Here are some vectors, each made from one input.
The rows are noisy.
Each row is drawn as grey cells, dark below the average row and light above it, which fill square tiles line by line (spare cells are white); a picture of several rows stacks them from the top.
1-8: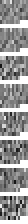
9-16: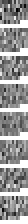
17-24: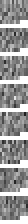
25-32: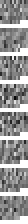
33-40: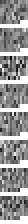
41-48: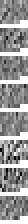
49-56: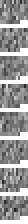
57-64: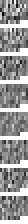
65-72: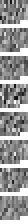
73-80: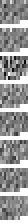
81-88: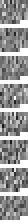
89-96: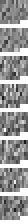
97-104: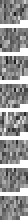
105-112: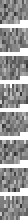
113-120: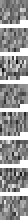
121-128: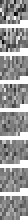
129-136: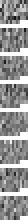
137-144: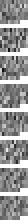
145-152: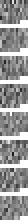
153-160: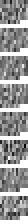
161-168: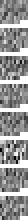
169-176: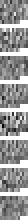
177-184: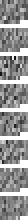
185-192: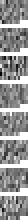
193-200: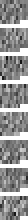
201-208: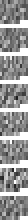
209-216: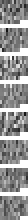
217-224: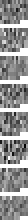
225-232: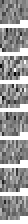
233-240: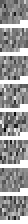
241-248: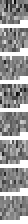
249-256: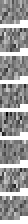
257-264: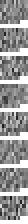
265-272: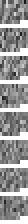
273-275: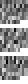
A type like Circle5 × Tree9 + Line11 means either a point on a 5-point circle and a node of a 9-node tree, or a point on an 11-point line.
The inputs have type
Bool × Bool × Bool × Bool + List2(Circle10).
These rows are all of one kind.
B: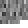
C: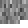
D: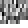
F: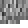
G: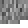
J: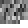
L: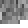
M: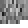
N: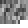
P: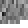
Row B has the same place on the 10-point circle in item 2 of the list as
J, M and P.
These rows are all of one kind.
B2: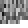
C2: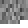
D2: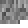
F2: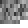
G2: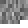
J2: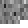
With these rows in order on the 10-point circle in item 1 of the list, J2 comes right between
B2 and F2.
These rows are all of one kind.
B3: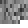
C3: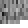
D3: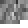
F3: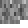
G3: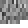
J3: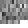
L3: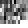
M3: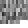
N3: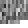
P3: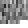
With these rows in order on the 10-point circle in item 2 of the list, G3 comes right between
J3 and N3.
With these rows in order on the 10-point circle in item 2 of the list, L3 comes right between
J3 and P3.
